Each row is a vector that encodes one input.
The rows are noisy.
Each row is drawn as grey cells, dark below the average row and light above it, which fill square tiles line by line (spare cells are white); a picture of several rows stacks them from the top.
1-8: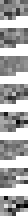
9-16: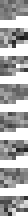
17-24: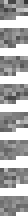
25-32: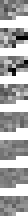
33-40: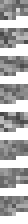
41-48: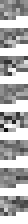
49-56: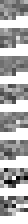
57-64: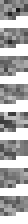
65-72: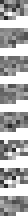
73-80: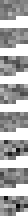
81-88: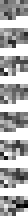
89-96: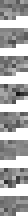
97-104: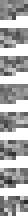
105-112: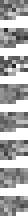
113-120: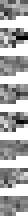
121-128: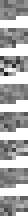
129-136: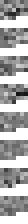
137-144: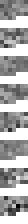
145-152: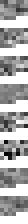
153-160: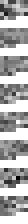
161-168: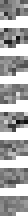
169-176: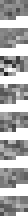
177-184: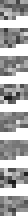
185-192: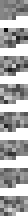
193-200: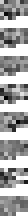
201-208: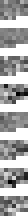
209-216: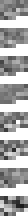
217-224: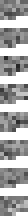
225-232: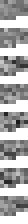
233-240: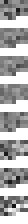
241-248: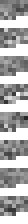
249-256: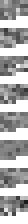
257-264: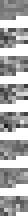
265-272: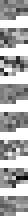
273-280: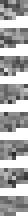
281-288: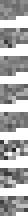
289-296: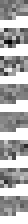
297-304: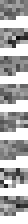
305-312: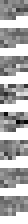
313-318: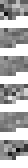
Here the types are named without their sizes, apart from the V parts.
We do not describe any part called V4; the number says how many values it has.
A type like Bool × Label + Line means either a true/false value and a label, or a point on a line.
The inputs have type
List(Bool × V4).
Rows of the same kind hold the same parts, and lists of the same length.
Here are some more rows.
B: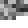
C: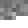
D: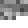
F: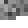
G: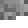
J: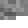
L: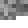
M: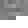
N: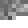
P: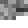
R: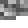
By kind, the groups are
B, D, J, M, N, P
C, F, L
G, R

